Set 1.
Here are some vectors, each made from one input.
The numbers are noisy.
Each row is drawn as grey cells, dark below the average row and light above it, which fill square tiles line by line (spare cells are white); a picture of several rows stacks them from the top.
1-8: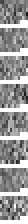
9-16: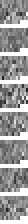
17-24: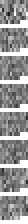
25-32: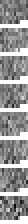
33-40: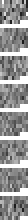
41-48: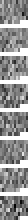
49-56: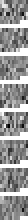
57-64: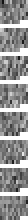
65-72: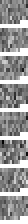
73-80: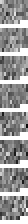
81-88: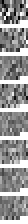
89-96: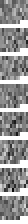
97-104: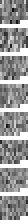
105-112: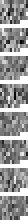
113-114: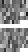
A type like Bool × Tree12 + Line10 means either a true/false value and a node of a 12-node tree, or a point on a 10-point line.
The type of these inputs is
Bool × (Tree7 + Tree8).
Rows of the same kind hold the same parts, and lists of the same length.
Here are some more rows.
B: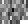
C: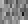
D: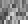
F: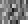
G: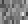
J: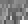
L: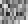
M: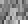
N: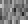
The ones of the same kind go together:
B, F, G, J
C, D, L, M, N

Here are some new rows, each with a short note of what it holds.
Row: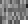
a node of an 8-node tree and a true/false value
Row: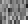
a node of an 8-node tree and a true/false value
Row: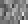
a node of an 8-node tree and a true/false value
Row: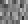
a node of an 8-node tree and a true/false value
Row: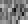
a node of a 7-node tree and a true/false value
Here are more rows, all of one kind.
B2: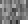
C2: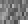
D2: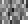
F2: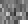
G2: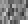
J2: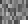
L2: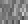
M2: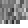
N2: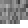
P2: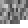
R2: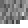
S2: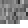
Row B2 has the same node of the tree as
N2, P2 and S2.
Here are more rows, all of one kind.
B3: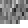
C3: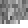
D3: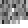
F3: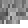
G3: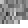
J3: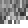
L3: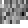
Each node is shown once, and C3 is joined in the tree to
B3.
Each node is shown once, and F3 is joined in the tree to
D3 and J3.
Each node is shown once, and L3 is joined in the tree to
G3.
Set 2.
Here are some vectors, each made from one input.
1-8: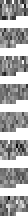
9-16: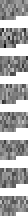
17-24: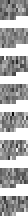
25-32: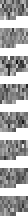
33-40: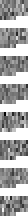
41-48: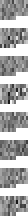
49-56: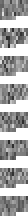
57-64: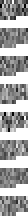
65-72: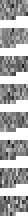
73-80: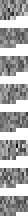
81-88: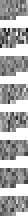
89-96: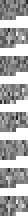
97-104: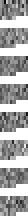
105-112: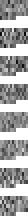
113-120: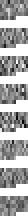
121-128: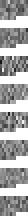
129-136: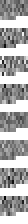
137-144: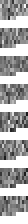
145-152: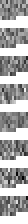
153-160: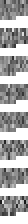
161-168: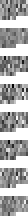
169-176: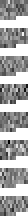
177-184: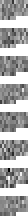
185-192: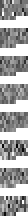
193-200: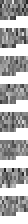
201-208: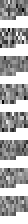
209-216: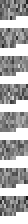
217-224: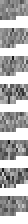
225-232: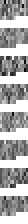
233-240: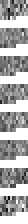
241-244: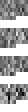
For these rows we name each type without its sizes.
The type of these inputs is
Line + List(Circle).
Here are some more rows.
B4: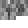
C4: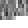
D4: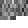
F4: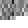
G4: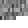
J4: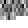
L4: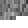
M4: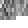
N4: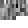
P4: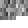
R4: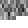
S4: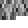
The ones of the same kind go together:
B4, D4, J4, L4, R4
C4
F4, M4, P4, S4
G4, N4

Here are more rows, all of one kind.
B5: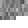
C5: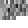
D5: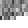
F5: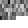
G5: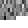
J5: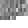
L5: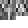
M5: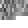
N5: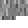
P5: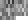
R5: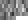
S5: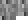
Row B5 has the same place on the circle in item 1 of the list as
D5, F5 and J5.
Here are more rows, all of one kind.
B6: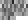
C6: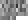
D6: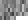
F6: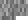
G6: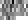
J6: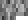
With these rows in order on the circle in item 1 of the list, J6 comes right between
B6 and D6.
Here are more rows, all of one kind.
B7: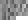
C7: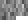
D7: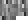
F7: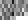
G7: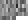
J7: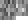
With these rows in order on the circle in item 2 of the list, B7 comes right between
D7 and G7.
